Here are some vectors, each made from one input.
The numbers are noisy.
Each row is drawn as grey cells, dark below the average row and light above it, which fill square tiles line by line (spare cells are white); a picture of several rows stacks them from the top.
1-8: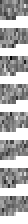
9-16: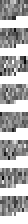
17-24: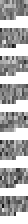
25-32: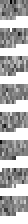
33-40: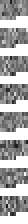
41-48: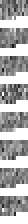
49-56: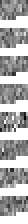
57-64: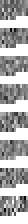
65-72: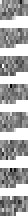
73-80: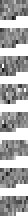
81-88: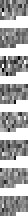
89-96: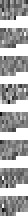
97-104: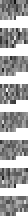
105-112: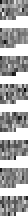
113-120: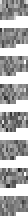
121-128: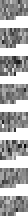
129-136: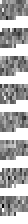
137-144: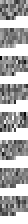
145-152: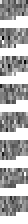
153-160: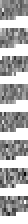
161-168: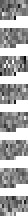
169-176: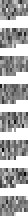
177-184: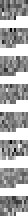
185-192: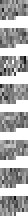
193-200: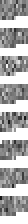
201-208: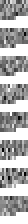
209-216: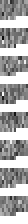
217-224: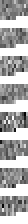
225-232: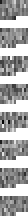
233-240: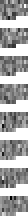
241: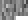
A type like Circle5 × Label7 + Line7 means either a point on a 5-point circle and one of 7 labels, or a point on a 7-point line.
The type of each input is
List3(Line9).
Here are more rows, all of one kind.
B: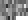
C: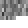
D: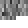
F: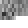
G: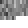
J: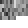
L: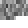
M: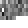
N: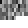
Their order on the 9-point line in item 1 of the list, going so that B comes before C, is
J, B, G, L, N, F, M, C, D.
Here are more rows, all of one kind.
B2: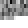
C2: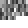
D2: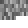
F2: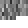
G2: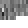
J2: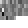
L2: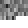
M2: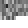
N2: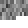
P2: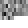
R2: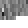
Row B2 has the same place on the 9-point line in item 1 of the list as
G2, J2 and R2.
